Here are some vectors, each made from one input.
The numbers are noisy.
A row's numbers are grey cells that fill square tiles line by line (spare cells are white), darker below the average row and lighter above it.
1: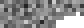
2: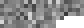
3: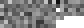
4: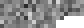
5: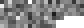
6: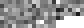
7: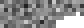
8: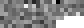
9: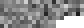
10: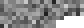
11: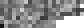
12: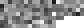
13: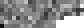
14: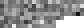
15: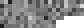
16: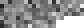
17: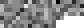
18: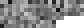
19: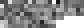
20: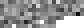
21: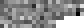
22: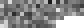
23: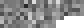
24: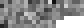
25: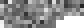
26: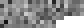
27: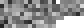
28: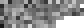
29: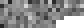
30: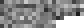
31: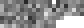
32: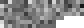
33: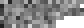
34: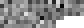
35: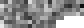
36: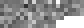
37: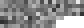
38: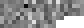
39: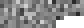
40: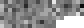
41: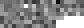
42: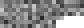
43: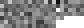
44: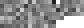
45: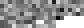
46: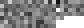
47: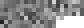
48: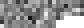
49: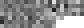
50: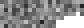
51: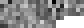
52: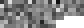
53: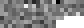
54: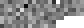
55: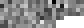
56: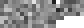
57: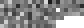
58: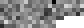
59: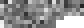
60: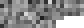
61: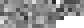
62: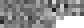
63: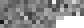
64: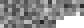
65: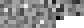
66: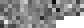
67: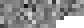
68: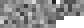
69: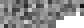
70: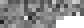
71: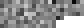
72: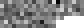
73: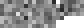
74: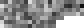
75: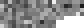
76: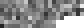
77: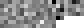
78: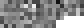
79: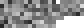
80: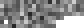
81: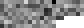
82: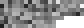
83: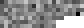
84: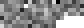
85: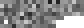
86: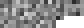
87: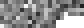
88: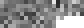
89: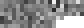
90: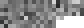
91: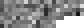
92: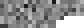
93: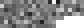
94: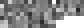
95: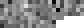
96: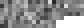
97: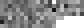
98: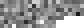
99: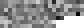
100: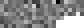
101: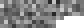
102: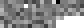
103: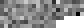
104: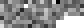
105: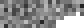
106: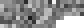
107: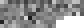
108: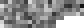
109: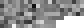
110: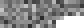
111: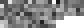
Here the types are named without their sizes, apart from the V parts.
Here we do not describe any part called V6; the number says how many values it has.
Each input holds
a label, a point on each of two lines, a true/false value and a value of V6.
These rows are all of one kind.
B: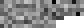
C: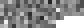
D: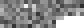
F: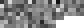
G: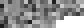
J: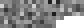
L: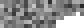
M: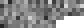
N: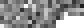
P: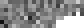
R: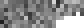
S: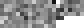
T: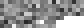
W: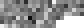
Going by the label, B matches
C, F and J.
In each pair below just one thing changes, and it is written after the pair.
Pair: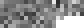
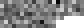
the label
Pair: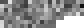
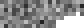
the place on one of the two lines
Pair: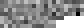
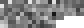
the true/false value
